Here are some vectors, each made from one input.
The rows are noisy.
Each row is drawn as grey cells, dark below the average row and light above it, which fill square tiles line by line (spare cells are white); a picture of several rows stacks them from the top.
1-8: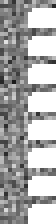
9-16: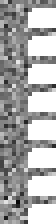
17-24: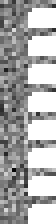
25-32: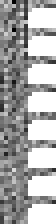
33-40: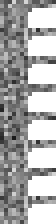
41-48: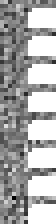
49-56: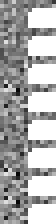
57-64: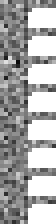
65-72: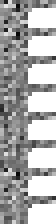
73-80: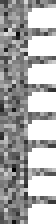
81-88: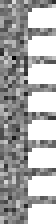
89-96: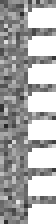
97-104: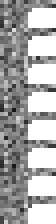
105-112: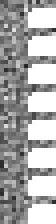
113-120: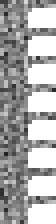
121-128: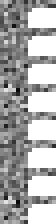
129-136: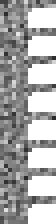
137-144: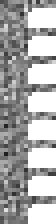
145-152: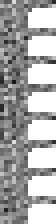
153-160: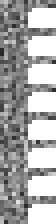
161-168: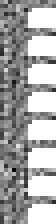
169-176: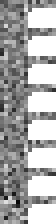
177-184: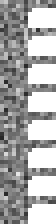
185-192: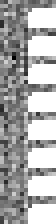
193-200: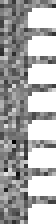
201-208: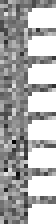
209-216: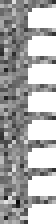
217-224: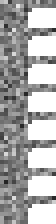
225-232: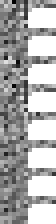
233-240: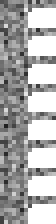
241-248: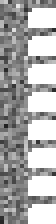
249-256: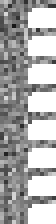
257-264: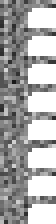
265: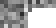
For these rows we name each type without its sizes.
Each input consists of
a true/false value, together with either a point on a circle, or a fixed value.
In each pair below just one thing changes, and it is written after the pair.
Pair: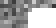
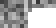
the true/false value
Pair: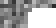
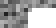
the place on the circle
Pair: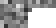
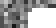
the place on the circle
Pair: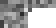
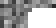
the true/false value
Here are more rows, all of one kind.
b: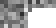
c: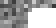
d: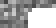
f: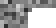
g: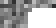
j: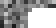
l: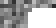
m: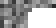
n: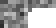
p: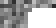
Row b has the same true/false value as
d and n.
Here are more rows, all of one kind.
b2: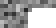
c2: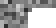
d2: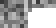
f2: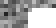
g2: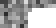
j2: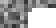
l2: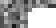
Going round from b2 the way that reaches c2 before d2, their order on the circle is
b2, c2, j2, l2, d2, f2, g2.
